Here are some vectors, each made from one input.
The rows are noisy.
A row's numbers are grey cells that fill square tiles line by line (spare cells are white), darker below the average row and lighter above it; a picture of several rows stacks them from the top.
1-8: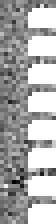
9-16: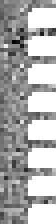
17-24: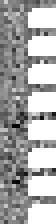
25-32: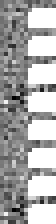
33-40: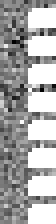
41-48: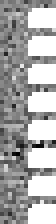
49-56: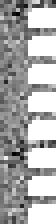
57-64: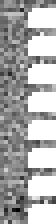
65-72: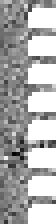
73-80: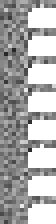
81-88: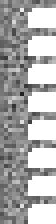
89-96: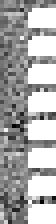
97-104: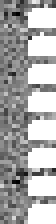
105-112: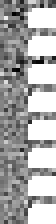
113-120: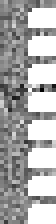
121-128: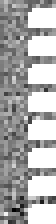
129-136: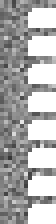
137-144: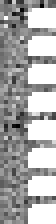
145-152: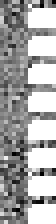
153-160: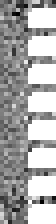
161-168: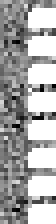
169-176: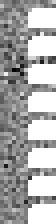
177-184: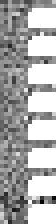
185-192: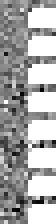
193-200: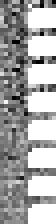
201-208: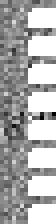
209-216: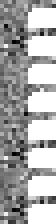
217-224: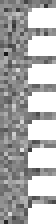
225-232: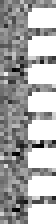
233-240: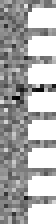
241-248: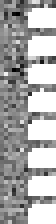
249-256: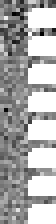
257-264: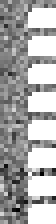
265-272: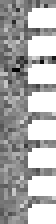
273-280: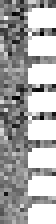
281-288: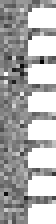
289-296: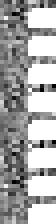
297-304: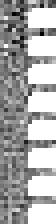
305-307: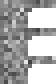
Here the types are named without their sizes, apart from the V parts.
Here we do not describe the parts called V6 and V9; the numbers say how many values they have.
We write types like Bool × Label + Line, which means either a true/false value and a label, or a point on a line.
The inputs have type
(Line + V6) × V9 + Tree.
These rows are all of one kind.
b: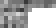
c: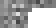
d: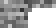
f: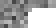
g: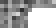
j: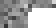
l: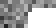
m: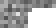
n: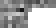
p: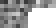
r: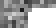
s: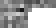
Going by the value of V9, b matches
d, n, r and s.
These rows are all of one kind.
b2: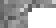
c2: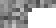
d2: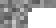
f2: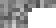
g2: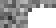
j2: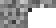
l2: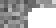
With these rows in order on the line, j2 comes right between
c2 and g2.
